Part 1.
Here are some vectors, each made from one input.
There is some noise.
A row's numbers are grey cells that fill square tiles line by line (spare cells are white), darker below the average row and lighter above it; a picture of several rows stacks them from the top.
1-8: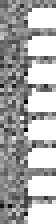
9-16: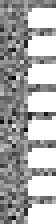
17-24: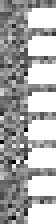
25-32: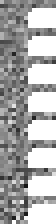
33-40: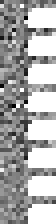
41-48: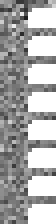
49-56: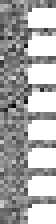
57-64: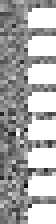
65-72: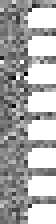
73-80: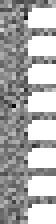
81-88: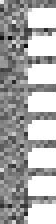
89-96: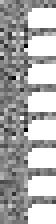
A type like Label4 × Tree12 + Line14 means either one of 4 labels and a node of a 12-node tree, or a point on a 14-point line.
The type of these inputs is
Line7 + Line10.
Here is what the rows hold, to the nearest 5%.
About 35% of them hold a point on a 7-point line. The rest hold a point on a 10-point line.
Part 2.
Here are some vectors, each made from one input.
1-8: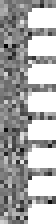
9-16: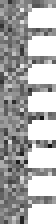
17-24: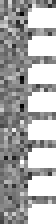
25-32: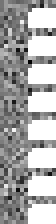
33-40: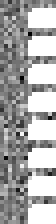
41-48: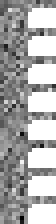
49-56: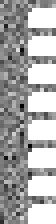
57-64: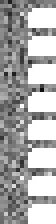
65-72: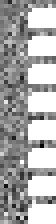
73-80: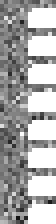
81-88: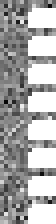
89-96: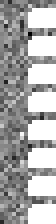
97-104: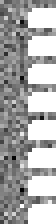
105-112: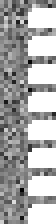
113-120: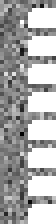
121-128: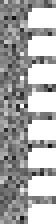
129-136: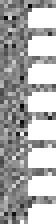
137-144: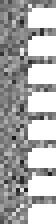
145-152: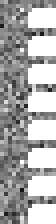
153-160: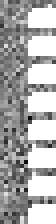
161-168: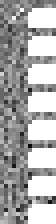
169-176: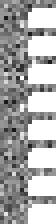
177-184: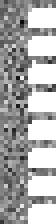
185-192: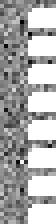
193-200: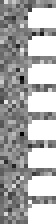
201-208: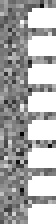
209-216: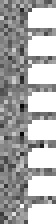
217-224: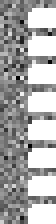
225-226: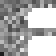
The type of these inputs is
Bool × (Circle8 + Unit).
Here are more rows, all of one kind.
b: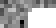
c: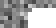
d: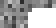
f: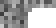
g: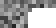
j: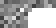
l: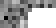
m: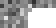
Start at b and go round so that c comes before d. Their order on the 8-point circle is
b, c, m, j, g, l, d, f.
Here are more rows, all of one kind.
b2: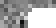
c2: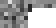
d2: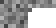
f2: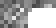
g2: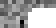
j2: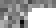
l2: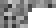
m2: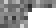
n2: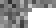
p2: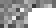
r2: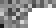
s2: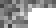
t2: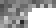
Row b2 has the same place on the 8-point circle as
j2, n2 and t2.
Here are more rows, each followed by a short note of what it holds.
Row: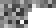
a true/false value
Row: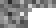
a point on an 8-point circle and a true/false value
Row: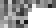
a true/false value
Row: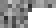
a point on an 8-point circle and a true/false value
